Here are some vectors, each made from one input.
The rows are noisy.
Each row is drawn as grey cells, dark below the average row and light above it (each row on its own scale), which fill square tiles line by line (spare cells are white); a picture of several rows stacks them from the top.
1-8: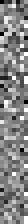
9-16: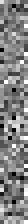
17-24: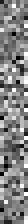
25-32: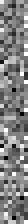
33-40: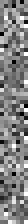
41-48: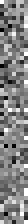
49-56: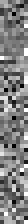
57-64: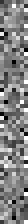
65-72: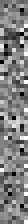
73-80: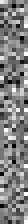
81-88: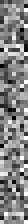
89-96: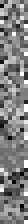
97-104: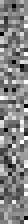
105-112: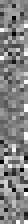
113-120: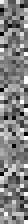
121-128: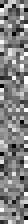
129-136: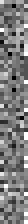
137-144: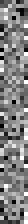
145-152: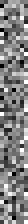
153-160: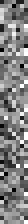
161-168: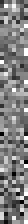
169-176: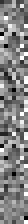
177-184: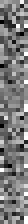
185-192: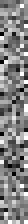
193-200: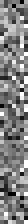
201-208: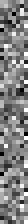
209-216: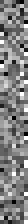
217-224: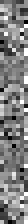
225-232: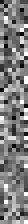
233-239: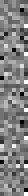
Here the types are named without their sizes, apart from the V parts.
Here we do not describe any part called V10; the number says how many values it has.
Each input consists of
a point on a line and a true/false value, together with a list of values of V10.
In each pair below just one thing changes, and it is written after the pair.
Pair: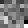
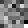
the place on the line
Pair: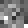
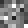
the value of V10 in item 1 of the list
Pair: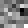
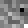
the place on the line
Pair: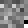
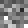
the value of V10 in item 2 of the list
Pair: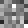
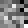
the place on the line
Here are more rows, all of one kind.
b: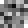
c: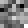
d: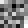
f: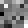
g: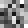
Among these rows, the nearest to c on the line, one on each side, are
f and g.
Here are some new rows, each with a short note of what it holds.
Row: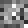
a point on a line and a true/false value, together with a list of two items
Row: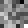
a point on a line and a true/false value, together with a list of two items
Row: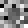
a point on a line and a true/false value, together with the empty list
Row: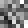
a point on a line and a true/false value, together with a list of one item
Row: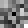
a point on a line and a true/false value, together with a list of one item
